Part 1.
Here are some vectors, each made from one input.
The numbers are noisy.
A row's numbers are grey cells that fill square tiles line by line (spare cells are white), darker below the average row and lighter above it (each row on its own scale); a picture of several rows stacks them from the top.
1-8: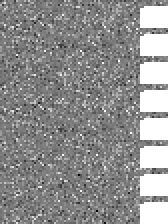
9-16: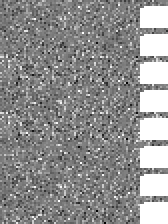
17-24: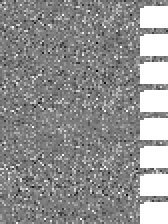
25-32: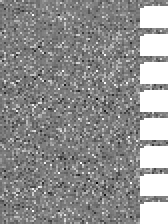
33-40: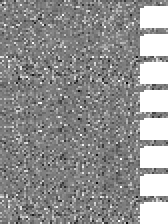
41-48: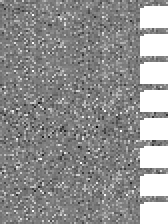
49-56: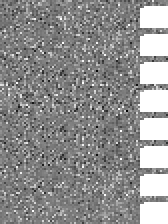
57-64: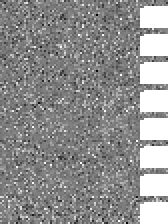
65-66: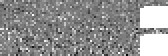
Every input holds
either a fixed value, or three true/false values.
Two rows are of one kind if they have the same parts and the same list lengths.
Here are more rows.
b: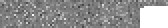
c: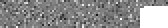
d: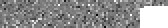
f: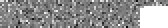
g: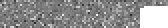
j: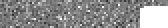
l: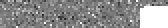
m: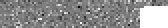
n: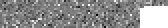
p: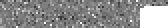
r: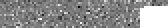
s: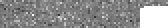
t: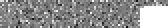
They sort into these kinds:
b, c, d, g, j, l, m, n, p, r, s
f, t

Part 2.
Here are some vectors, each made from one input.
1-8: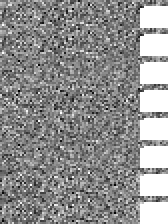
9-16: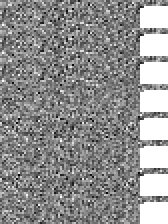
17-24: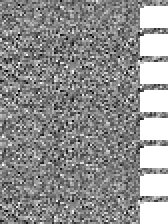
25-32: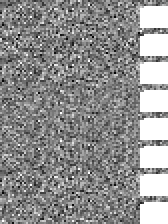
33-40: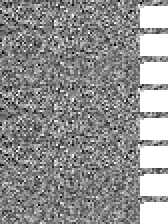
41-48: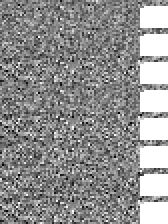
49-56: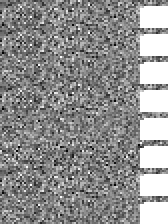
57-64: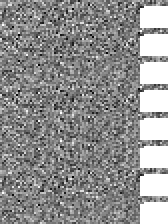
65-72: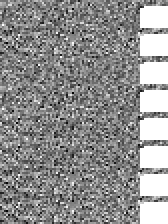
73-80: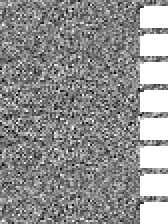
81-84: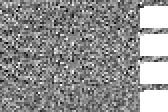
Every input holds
a point on a 6-point circle.
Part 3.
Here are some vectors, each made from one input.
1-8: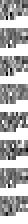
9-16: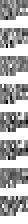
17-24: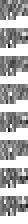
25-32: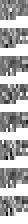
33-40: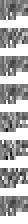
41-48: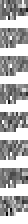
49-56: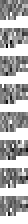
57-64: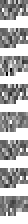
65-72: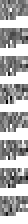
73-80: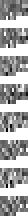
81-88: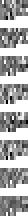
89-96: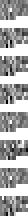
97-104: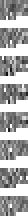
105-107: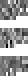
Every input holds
a point on a 14-point line.
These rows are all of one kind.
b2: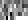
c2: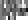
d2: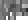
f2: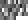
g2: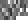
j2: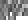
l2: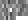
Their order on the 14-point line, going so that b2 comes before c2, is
l2, b2, g2, f2, j2, d2, c2.
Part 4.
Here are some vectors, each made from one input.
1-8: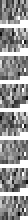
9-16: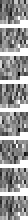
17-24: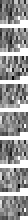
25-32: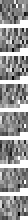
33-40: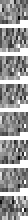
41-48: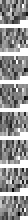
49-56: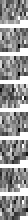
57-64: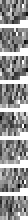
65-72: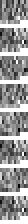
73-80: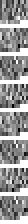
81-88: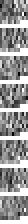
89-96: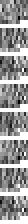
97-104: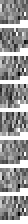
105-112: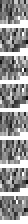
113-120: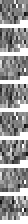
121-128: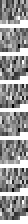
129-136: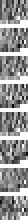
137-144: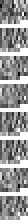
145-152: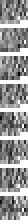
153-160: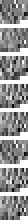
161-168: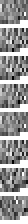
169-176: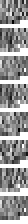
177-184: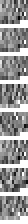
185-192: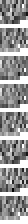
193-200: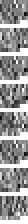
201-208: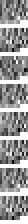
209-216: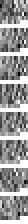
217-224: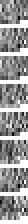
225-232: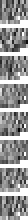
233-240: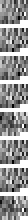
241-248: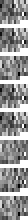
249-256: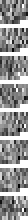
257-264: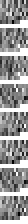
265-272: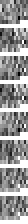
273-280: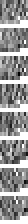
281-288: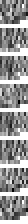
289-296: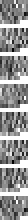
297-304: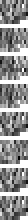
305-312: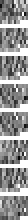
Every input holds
a point on a 10-point line.
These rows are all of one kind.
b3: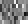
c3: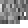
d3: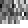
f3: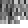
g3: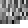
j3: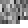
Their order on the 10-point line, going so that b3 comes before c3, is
f3, d3, b3, g3, c3, j3.
